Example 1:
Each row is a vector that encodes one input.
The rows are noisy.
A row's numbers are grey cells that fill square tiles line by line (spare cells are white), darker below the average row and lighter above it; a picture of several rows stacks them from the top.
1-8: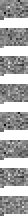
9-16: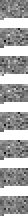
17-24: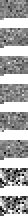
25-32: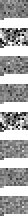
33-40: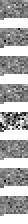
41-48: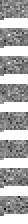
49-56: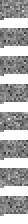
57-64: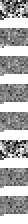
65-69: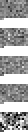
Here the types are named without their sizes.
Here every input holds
either a point on a circle, or a fixed value.
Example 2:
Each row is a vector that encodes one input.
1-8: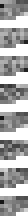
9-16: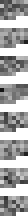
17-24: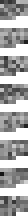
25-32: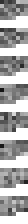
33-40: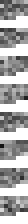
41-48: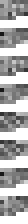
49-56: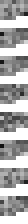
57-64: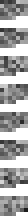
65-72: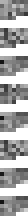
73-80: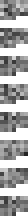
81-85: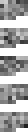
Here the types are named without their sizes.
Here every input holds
a point on a circle.
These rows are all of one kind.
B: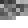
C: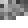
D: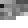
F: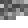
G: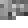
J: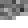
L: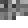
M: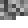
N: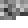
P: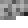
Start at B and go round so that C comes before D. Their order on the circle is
B, F, L, M, N, P, G, C, D, J.
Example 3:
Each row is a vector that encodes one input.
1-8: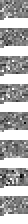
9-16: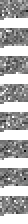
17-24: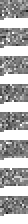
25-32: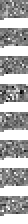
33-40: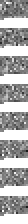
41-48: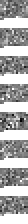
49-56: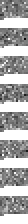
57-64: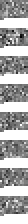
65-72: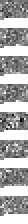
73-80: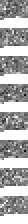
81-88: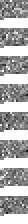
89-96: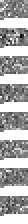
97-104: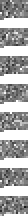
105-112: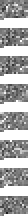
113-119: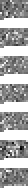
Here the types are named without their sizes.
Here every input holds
either a fixed value, or four true/false values.
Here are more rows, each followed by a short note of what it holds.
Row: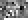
a fixed value
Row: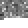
four true/false values
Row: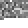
four true/false values
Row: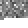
four true/false values
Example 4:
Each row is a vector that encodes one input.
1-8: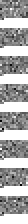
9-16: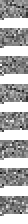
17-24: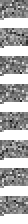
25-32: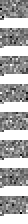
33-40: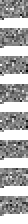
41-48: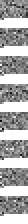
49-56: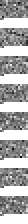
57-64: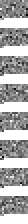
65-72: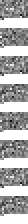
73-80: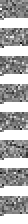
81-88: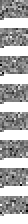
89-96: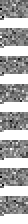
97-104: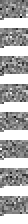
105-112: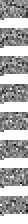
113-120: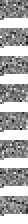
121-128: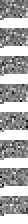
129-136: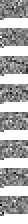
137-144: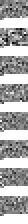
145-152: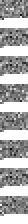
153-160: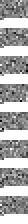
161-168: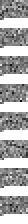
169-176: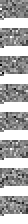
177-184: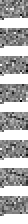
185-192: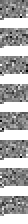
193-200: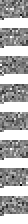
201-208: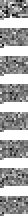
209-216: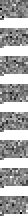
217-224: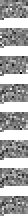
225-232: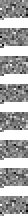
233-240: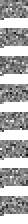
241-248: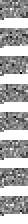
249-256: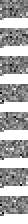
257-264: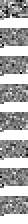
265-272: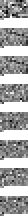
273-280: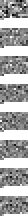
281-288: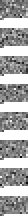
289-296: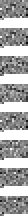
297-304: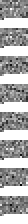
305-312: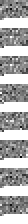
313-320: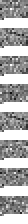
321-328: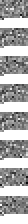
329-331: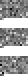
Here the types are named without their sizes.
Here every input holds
either a fixed value, or four true/false values.
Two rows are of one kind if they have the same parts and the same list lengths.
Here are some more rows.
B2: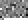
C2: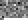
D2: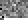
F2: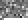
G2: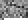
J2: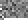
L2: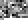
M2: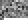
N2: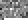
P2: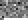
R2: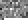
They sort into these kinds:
B2, C2, D2, F2, G2, J2, M2, N2, P2, R2
L2

